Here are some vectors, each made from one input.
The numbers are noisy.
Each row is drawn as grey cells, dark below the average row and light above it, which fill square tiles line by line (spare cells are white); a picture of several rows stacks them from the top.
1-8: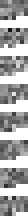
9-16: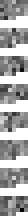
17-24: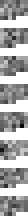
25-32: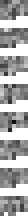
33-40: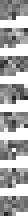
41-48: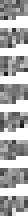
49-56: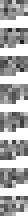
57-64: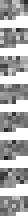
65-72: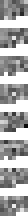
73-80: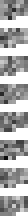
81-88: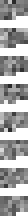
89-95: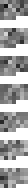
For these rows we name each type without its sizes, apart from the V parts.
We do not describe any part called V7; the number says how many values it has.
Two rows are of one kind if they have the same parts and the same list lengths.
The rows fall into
2 kinds.
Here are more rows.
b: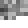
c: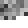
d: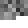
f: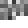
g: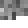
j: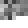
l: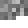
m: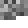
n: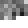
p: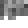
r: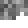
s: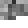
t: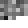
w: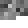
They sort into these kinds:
b, c, d, g, l, n, p, r, t, w
f, j, m, s

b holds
a true/false value and a value of V7.
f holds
a point on a line and a true/false value.
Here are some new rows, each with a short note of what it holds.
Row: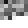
a point on a line and a true/false value
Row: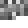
a point on a line and a true/false value
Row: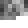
a true/false value and a value of V7
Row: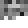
a true/false value and a value of V7
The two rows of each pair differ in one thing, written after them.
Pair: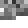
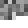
the place on the line
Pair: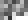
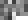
the true/false value
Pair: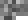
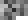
the true/false value
